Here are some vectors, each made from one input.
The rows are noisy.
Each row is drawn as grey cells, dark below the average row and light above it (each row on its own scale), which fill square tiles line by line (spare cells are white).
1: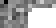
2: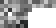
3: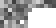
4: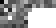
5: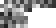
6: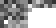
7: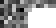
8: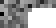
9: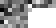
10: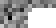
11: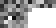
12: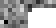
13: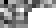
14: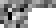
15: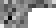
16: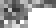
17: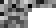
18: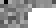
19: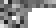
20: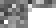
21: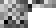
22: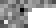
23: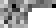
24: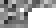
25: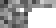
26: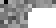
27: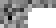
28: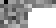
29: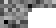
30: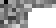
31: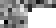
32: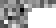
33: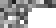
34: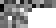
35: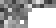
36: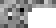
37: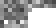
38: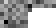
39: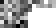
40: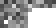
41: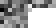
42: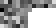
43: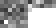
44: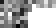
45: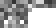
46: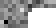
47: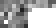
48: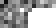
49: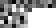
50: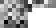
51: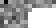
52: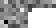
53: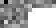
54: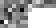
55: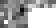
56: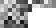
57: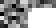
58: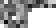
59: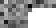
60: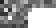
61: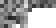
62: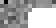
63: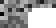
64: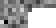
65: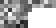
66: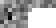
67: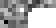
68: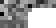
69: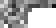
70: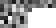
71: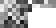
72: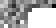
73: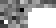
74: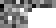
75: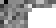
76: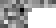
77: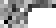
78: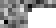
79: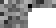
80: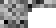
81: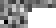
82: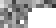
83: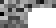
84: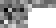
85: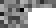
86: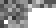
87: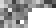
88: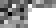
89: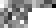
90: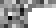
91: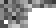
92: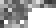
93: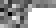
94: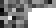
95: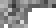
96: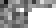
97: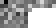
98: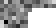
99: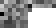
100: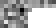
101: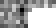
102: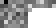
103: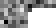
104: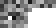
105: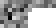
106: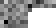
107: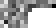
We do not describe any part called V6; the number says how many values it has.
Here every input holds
a value of V6, together with either one of 4 labels, or a node of a 7-node tree.
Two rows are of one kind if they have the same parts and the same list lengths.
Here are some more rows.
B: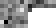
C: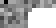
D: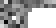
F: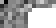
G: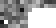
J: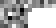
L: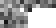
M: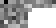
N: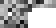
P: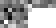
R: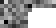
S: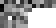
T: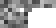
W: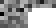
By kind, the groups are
B, C, G, J, L, M, N, P, W
D, F, R, S, T

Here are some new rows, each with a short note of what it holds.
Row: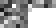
one of 4 labels and a value of V6
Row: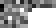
one of 4 labels and a value of V6
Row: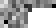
a node of a 7-node tree and a value of V6
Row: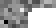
one of 4 labels and a value of V6
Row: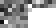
one of 4 labels and a value of V6
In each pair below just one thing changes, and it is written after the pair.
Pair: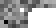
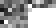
the value of V6
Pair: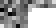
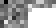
the value of V6
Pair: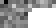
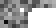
the label
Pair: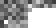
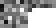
the label
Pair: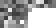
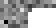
the label
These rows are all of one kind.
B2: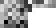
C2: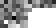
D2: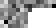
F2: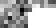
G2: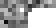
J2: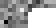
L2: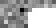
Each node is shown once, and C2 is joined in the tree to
D2 and J2.
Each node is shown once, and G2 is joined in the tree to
L2.
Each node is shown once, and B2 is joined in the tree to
D2 and F2.
